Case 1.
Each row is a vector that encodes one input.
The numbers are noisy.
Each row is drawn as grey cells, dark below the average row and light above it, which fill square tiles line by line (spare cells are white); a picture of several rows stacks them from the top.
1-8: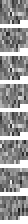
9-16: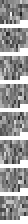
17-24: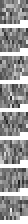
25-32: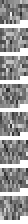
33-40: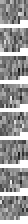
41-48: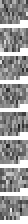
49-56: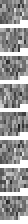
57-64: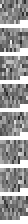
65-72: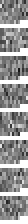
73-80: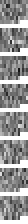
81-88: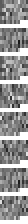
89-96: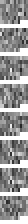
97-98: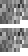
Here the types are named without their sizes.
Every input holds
a point on a circle.
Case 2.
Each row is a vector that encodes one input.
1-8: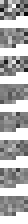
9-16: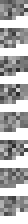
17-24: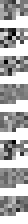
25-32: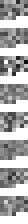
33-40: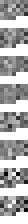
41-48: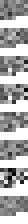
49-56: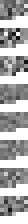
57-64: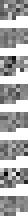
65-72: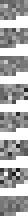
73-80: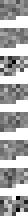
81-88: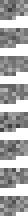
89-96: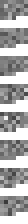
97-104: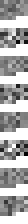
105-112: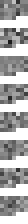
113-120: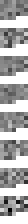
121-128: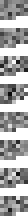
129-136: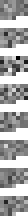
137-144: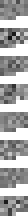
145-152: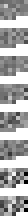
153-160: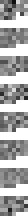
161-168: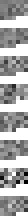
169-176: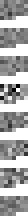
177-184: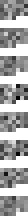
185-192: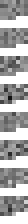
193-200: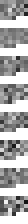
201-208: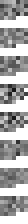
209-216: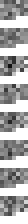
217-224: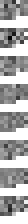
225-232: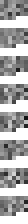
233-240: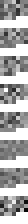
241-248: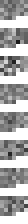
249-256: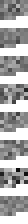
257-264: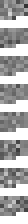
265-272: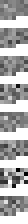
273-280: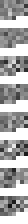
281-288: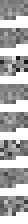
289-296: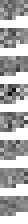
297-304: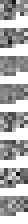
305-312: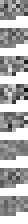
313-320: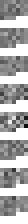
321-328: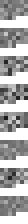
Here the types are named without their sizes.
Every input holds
three true/false values.
